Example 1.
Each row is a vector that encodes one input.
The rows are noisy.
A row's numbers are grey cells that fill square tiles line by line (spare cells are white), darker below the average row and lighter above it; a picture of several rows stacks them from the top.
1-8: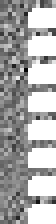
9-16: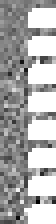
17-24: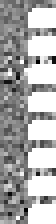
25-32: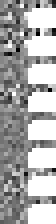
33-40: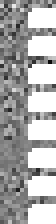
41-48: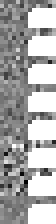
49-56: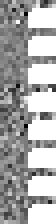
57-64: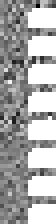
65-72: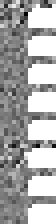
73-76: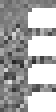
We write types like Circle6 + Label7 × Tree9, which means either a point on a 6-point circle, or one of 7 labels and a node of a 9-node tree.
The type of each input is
Tree13 + Unit.
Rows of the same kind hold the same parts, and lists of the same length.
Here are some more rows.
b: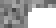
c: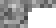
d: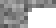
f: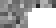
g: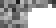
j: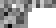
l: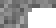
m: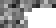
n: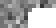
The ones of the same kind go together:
b, f, g, j, l, m
c, d, n

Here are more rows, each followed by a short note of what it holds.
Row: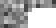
a fixed value
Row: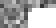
a fixed value
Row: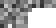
a fixed value
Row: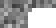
a node of a 13-node tree
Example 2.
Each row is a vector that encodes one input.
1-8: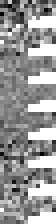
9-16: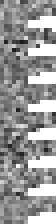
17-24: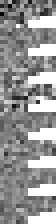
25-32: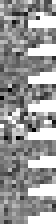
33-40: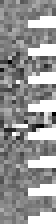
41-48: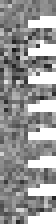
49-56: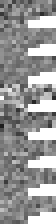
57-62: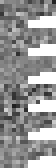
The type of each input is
Line6.
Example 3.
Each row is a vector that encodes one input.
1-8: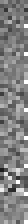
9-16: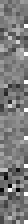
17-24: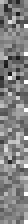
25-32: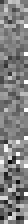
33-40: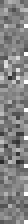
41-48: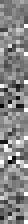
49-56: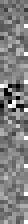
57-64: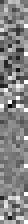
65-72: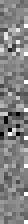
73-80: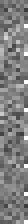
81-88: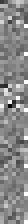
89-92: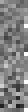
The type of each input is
Line14.
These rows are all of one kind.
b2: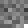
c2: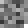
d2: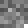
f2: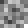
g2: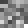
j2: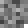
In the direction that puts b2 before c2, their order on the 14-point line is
b2, d2, g2, j2, c2, f2.
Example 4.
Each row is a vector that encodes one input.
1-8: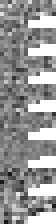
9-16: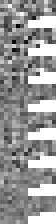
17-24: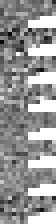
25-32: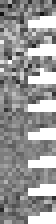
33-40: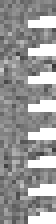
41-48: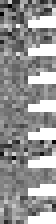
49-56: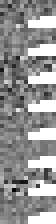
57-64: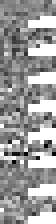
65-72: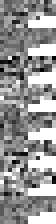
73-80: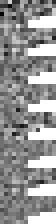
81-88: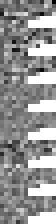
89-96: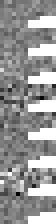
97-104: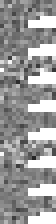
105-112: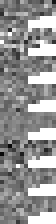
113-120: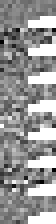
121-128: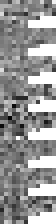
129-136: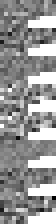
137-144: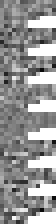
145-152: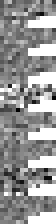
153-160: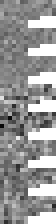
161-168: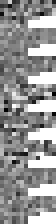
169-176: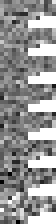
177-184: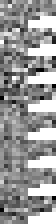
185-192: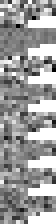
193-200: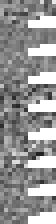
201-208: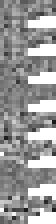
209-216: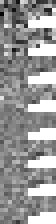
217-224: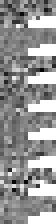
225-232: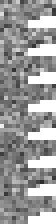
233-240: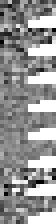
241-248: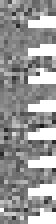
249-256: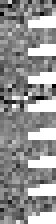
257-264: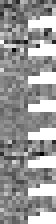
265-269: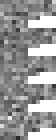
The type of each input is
Line11.
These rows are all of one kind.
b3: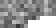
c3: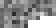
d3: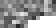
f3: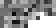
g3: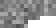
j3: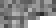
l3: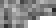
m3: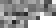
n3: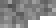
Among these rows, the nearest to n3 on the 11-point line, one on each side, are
g3 and m3.
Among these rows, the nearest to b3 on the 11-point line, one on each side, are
d3 and g3.
